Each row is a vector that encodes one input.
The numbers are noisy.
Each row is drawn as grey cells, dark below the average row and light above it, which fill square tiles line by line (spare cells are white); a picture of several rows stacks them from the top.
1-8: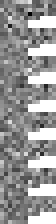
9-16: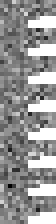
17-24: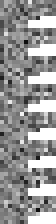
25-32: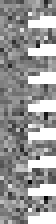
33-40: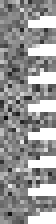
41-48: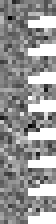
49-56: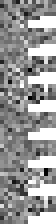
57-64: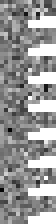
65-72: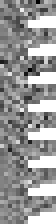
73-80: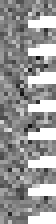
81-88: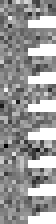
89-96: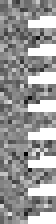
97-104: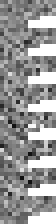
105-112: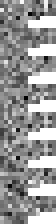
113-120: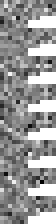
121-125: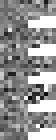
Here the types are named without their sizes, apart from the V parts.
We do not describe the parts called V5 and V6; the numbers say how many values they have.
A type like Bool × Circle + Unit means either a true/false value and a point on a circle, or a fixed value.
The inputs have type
(Bool × V6 + V5) × Line.
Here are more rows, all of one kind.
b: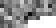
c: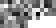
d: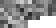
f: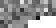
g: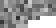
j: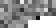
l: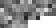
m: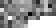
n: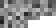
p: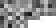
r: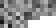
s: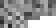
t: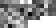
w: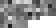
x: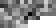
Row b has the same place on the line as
d, n, r and s.
